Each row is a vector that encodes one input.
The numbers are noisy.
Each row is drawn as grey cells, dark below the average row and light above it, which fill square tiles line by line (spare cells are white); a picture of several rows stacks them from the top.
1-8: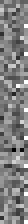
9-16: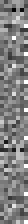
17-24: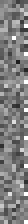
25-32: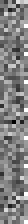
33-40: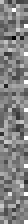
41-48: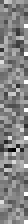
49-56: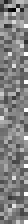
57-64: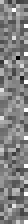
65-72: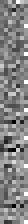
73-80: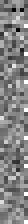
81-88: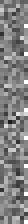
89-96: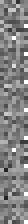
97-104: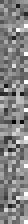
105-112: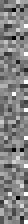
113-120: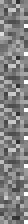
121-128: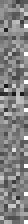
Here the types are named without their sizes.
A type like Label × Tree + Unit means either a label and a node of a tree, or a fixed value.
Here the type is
Line × Line.
